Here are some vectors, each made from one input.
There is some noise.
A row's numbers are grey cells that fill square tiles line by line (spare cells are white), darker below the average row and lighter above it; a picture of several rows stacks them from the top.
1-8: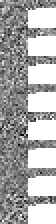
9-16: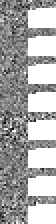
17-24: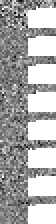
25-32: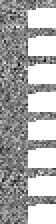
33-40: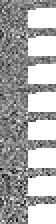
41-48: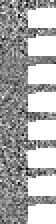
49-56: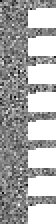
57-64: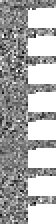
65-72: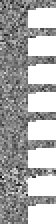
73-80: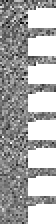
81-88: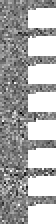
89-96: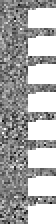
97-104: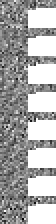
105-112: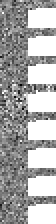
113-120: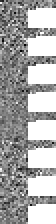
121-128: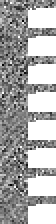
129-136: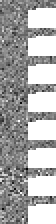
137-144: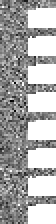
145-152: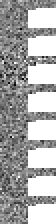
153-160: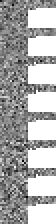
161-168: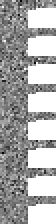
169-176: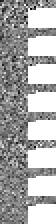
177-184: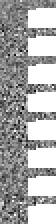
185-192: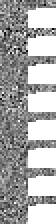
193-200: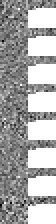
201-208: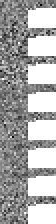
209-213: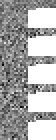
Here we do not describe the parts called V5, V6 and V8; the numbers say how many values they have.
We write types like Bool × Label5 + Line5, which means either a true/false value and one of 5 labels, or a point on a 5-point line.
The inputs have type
Bool × Bool × Bool × Bool × V6 + Line7 × Tree7 × V5 × V8.
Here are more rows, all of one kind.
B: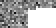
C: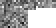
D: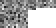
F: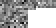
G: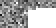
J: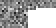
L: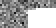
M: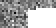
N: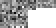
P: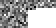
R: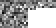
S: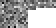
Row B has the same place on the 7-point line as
C and R.
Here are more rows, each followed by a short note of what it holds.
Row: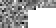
a point on a 7-point line, a node of a 7-node tree, a value of V5 and a value of V8
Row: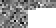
a point on a 7-point line, a node of a 7-node tree, a value of V5 and a value of V8
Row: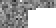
four true/false values and a value of V6
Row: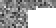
a point on a 7-point line, a node of a 7-node tree, a value of V5 and a value of V8
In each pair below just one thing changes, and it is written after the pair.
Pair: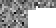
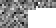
the place on the 7-point line
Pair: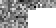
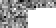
the value of V8
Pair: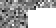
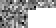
the node of the tree
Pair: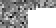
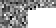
the node of the tree
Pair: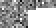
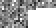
the value of V5
